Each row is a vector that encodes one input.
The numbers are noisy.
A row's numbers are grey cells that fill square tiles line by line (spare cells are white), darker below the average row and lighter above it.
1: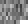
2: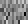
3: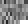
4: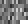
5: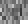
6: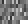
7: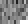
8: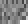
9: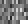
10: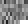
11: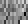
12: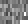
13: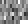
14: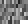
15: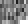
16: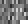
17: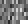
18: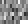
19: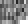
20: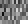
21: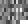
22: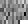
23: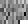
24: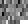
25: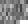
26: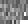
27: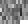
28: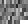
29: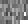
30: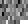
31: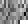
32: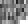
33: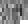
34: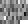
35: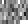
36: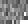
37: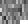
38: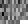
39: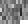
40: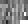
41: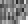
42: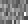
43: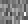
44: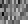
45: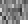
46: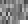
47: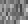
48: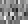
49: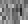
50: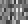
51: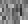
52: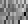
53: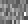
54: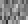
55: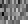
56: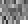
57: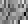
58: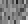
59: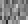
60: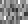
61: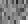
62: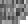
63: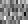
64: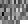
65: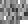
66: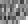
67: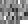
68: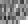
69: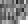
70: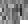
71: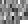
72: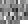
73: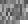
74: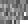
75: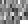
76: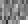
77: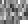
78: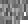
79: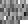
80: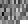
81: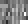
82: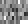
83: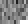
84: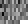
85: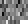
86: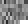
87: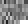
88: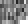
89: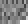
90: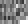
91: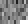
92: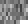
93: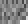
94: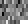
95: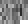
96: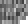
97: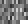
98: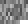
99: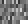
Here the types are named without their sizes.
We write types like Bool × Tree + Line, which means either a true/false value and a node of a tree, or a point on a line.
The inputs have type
Line × (Line + Tree).
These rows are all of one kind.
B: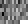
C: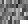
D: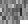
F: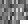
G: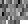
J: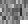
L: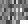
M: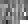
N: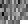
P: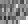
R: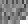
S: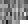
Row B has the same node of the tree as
G and N.
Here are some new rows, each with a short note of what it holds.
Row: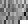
a point on each of two lines
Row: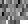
a point on a line and a node of a tree
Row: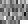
a point on each of two lines
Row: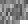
a point on a line and a node of a tree
